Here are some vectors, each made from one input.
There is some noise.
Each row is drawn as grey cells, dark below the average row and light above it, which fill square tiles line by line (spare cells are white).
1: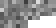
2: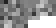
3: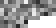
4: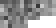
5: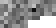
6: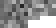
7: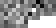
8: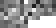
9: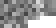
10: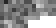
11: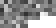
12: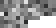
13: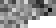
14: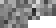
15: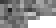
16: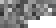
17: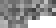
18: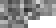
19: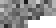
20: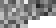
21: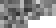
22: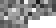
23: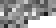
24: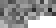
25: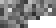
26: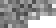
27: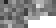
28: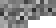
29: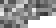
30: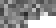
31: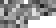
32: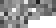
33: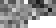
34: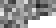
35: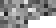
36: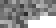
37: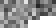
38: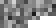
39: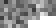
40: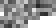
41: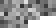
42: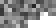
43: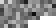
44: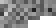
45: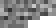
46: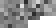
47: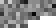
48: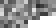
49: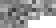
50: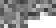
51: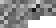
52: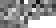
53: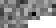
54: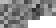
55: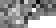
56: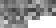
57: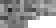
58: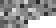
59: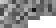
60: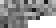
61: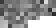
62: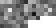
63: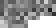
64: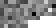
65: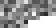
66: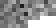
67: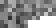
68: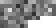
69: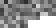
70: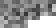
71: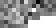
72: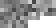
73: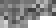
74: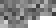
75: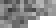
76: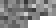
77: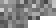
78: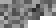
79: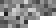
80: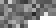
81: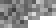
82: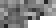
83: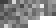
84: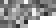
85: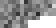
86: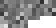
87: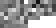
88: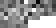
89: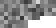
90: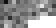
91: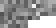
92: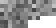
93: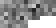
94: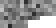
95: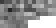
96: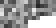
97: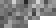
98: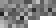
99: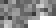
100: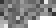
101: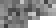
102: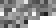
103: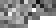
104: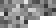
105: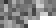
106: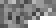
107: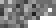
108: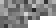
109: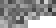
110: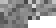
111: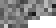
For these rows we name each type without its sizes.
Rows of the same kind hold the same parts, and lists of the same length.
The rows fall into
2 kinds.
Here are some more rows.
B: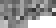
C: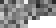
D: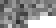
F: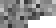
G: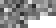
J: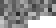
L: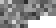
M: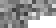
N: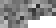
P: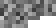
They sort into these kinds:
B, D, F, G, J, L, M, N, P
C

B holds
a point on a line, a node of a tree and a true/false value.
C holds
a point on a line.
